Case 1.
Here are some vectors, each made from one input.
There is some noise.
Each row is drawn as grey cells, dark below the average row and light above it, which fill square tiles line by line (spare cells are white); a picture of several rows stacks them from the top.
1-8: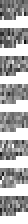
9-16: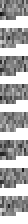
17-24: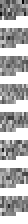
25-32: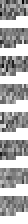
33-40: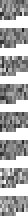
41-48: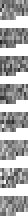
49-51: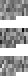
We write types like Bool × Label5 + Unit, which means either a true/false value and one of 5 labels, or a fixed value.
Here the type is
Line5 + Line6.
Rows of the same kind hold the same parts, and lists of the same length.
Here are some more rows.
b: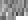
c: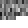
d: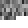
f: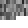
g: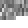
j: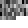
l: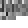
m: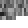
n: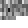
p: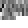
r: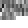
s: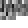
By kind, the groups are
b, g, l, n, p, r, s
c, d, f, j, m

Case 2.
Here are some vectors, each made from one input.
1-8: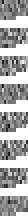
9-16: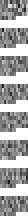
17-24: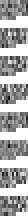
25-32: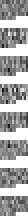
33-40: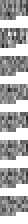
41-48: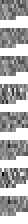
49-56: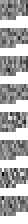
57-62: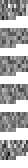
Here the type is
Bool × Line7.
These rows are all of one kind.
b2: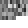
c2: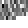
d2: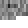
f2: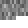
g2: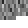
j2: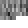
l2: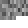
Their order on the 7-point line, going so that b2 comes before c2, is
g2, b2, f2, l2, d2, c2, j2.
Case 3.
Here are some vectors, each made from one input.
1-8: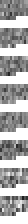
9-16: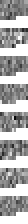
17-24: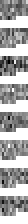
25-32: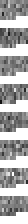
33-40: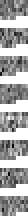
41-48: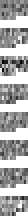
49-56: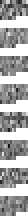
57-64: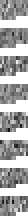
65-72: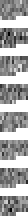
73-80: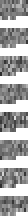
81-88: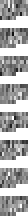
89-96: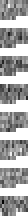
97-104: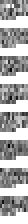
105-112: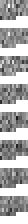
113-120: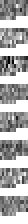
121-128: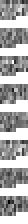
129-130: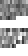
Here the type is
(Circle17 + Unit) × Line5.
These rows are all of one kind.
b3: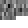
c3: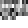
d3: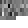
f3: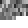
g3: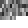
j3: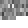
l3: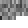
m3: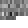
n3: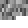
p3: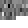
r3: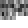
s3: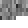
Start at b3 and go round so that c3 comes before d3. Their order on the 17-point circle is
b3, s3, l3, n3, r3, c3, j3, g3, f3, d3, m3, p3.
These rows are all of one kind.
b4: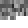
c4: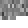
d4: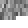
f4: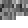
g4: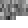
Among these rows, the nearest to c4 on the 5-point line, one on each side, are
b4 and g4.
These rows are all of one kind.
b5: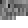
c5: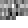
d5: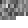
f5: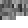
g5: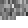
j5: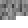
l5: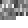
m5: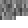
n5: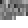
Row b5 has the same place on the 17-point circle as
d5, l5 and n5.
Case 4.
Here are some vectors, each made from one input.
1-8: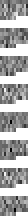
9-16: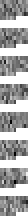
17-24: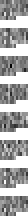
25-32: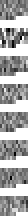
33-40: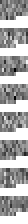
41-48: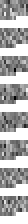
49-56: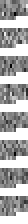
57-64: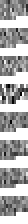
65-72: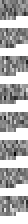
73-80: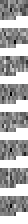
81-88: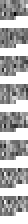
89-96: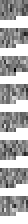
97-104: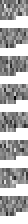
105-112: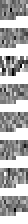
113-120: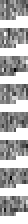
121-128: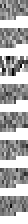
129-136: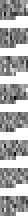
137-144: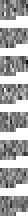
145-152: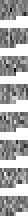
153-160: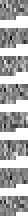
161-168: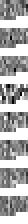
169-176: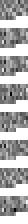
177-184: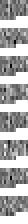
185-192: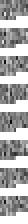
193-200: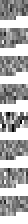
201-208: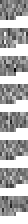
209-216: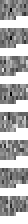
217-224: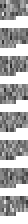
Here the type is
List2(Line9).
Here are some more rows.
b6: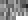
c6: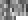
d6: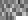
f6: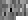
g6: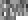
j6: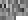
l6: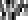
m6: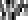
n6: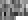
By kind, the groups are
b6, c6, g6, j6
d6, f6, n6
l6, m6

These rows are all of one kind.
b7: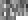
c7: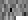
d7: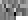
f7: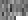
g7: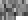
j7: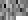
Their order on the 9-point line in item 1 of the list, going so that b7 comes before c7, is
b7, f7, c7, g7, d7, j7.
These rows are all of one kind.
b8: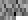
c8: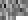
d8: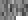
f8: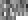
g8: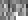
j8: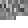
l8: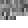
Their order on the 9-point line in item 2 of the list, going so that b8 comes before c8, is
g8, b8, c8, f8, l8, j8, d8.
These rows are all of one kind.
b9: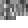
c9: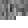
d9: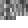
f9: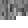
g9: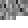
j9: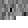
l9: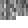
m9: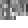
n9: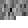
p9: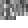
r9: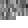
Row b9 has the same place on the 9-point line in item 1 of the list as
d9, l9, p9 and r9.
